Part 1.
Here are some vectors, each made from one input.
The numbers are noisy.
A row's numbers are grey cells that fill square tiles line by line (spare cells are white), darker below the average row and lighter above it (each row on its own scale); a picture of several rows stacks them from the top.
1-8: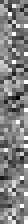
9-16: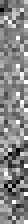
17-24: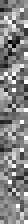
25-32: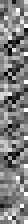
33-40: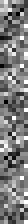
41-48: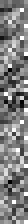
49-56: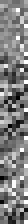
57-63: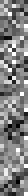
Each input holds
a point on a 5-point line.
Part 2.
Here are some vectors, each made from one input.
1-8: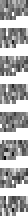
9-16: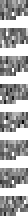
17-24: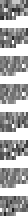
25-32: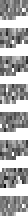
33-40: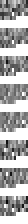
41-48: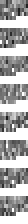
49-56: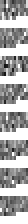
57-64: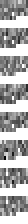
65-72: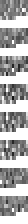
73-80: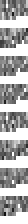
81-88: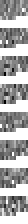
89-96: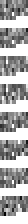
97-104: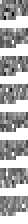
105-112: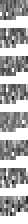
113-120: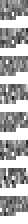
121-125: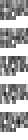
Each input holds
one of 7 labels.
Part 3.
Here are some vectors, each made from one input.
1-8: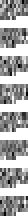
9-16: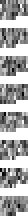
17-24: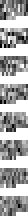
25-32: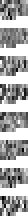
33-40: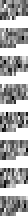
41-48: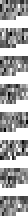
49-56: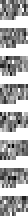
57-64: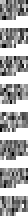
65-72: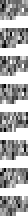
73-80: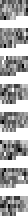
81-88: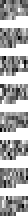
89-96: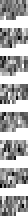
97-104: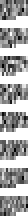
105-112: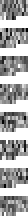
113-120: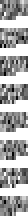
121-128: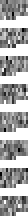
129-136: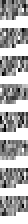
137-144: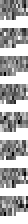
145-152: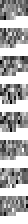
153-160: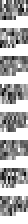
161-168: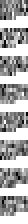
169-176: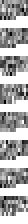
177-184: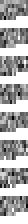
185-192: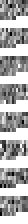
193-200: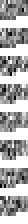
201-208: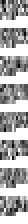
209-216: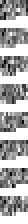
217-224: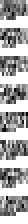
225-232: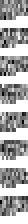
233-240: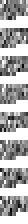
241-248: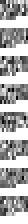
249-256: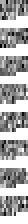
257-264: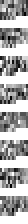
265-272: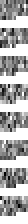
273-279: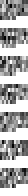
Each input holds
three true/false values.
